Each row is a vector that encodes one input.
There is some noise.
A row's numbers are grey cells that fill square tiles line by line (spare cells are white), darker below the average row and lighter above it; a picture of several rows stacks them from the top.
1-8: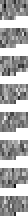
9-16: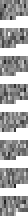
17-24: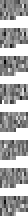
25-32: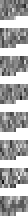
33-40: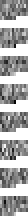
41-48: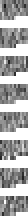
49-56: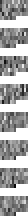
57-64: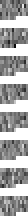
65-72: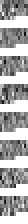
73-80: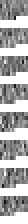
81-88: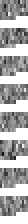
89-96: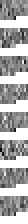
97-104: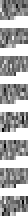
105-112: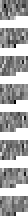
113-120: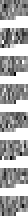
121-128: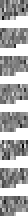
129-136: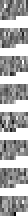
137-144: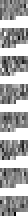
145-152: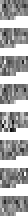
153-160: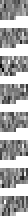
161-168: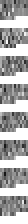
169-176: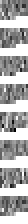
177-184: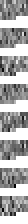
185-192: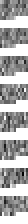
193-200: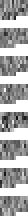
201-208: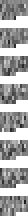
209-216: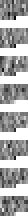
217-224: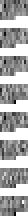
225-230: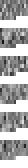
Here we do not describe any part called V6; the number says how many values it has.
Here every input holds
a point on an 8-point circle, together with either a point on an 8-point circle, or a value of V6.
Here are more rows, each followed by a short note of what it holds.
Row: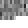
a point on an 8-point circle and a value of V6
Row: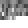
a point on an 8-point circle and a value of V6
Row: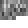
a point on each of two 8-point circles
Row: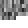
a point on each of two 8-point circles
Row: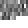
a point on each of two 8-point circles
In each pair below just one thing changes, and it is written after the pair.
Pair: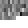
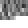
the value of V6
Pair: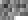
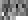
the value of V6
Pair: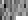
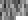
the place on the 8-point circle
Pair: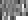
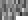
the place on the 8-point circle
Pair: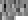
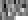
the place on the 8-point circle
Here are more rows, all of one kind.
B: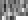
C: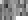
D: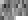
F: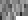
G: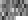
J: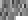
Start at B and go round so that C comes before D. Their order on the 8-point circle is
B, C, D, F, G, J.
